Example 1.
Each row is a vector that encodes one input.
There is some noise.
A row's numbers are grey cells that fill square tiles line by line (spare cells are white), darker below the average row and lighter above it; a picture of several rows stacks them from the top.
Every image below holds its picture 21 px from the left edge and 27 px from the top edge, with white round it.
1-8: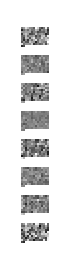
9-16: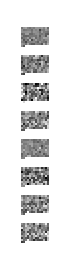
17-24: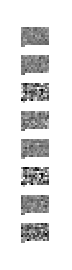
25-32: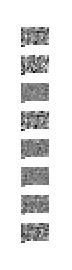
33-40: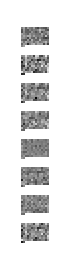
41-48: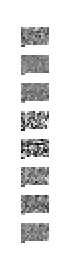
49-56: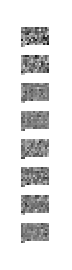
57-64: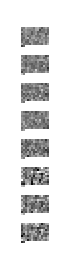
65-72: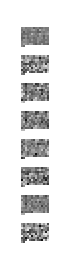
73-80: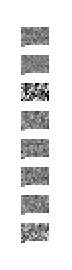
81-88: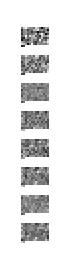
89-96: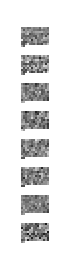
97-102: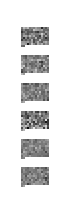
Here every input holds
a list of up to two points on a 9-point line.
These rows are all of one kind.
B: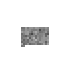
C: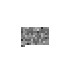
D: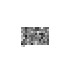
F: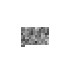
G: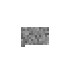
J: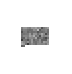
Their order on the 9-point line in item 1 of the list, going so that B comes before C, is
G, J, B, C, F, D.
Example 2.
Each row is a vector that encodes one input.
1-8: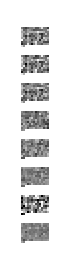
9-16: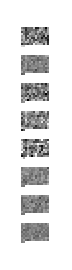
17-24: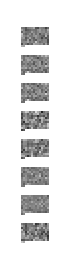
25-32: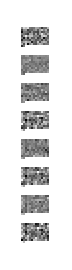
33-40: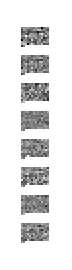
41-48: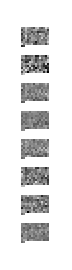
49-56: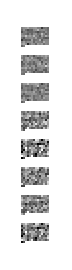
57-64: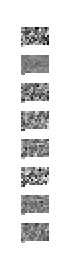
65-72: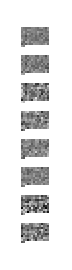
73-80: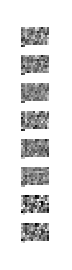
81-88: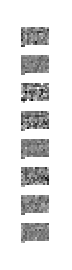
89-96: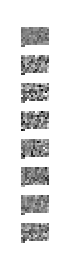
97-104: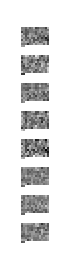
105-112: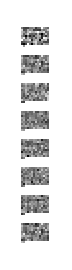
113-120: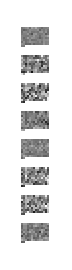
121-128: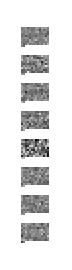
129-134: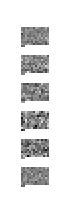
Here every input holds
a list of up to two points on a 6-point line.
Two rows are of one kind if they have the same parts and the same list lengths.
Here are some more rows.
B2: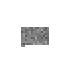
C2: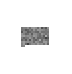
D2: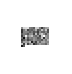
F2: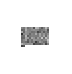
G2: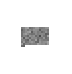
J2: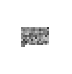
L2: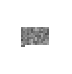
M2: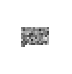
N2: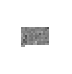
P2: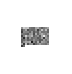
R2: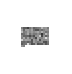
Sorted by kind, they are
B2, C2, G2, J2, L2, M2, N2
D2, P2
F2, R2

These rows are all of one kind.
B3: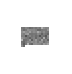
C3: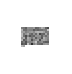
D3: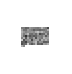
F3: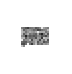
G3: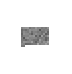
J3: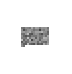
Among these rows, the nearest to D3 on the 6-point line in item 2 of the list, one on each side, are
B3 and F3.
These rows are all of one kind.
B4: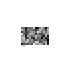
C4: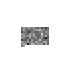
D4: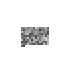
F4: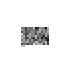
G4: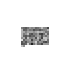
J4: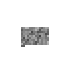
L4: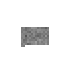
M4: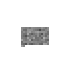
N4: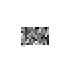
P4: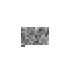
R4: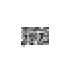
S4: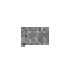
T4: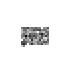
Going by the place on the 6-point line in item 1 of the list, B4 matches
S4 and T4.
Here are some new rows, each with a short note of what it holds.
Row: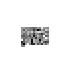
the empty list
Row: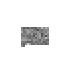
a list of one item
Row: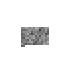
a list of two items
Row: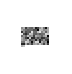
the empty list
